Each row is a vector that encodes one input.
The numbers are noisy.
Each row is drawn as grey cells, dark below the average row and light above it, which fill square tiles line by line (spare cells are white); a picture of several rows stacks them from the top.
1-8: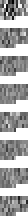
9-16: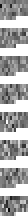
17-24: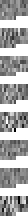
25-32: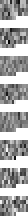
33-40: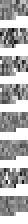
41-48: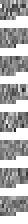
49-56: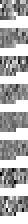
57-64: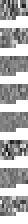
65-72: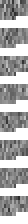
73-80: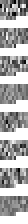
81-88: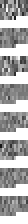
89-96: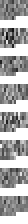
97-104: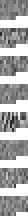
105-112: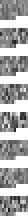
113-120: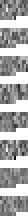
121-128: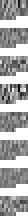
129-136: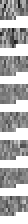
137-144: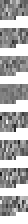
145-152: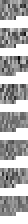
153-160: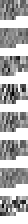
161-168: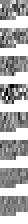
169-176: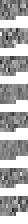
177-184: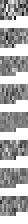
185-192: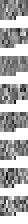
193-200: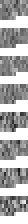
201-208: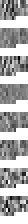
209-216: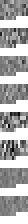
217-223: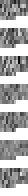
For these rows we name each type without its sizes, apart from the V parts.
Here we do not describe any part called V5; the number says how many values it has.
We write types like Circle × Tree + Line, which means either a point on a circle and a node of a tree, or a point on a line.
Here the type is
Circle × Circle + Line × (Tree + Unit) × V5.
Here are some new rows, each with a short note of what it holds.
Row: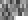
a point on a line, a node of a tree and a value of V5
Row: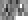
a point on each of two circles
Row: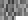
a point on a line, a node of a tree and a value of V5
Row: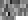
a point on a line and a value of V5
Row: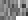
a point on each of two circles
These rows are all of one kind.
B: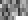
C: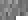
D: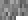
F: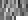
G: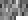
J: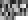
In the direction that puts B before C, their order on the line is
G, F, D, J, B, C.
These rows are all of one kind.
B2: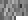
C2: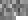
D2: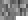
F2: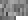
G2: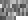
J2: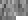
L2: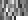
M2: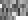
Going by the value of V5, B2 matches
G2 and J2.
